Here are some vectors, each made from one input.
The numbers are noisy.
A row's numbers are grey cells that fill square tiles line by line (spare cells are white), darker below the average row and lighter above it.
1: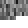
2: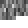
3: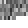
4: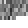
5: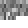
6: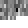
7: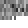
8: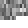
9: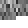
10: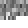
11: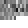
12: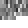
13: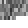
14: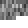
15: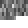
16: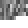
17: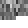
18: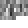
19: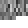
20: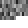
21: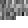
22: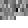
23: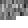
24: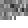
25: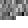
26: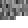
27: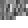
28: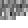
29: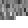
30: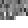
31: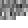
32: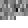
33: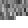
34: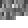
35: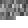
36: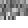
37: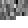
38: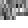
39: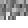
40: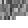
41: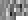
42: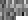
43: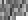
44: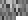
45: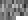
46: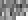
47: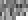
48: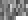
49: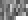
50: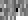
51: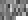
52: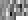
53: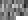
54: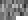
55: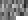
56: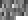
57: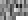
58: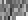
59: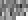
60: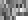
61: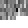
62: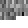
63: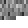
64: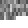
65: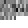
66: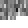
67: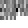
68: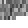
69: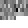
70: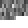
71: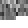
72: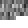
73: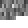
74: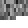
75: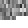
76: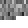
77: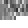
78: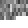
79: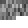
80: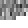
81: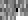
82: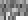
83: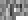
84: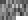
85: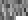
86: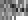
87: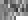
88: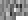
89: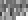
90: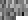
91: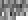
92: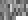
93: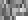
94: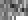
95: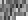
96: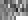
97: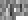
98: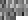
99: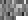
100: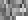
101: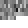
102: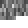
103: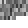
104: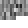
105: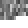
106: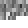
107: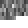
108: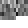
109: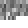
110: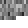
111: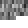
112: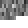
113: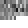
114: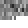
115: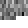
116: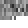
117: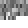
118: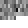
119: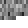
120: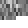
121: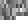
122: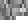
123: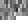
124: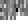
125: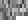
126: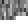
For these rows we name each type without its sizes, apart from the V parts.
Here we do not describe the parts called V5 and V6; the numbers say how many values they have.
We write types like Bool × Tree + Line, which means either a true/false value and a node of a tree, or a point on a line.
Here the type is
Bool × V6 + Line + V5.
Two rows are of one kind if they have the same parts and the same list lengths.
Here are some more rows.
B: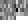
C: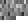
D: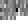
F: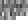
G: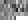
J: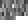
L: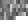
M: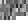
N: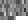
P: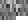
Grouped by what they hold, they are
B, D, G
C, J, L, N, P
F, M

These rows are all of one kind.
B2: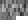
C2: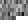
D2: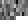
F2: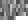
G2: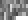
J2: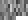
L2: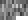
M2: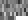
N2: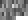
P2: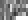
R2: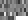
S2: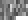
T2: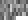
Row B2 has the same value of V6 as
L2 and N2.
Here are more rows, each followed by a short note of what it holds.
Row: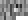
a value of V5
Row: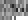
a point on a line
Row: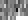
a point on a line
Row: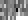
a point on a line
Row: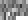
a value of V5
